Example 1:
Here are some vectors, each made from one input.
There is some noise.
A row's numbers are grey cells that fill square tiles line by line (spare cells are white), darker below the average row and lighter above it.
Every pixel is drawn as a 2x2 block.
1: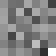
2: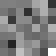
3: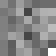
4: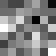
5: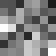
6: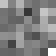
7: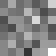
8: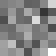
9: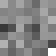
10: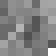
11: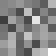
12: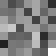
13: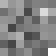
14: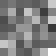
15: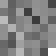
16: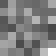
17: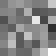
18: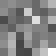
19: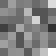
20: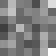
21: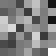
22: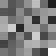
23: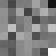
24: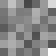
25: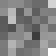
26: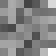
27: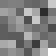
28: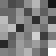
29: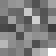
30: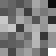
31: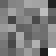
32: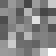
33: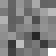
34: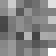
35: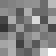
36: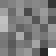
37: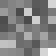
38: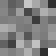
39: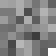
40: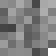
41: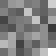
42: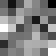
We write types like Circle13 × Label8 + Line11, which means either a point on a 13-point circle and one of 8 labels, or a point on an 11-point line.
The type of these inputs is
Line7.
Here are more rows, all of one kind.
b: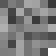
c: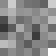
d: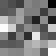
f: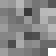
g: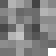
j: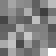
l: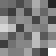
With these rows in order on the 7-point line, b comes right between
f and l.
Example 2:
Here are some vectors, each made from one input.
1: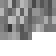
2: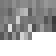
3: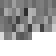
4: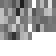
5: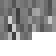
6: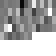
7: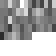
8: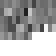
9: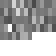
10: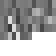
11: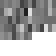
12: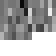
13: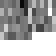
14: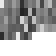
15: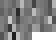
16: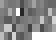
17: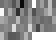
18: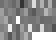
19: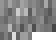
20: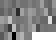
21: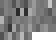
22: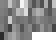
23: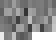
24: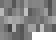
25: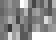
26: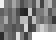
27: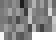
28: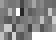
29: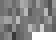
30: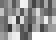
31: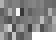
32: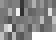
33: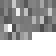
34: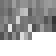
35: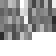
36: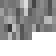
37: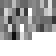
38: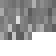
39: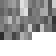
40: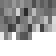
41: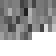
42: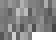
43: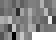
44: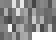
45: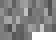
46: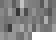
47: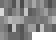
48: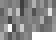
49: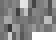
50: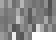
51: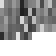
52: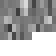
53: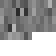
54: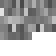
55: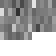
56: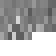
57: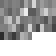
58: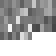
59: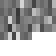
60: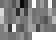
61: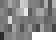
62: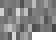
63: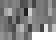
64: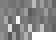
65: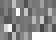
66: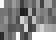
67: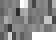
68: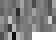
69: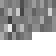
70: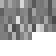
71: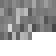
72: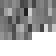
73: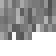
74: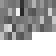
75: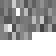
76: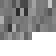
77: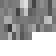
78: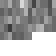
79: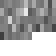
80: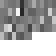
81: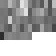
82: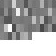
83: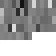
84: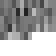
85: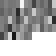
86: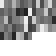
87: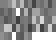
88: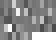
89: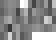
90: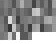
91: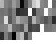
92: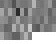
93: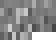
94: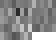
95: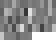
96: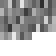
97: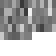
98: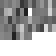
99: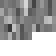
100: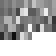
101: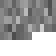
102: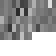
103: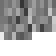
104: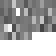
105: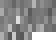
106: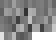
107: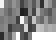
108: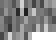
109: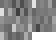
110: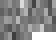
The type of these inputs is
Line3 × Line4 + Unit.
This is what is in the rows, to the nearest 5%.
About 5% of them hold a fixed value. The rest hold a point on a 3-point line and a point on a 4-point line.
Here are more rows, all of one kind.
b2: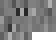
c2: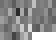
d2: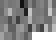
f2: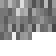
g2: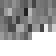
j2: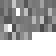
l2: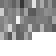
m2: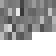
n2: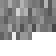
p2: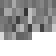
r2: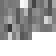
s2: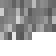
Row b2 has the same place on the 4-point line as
d2 and g2.
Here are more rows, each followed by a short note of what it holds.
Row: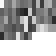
a fixed value
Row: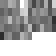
a point on a 3-point line and a point on a 4-point line
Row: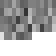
a point on a 3-point line and a point on a 4-point line
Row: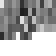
a fixed value
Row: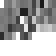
a fixed value
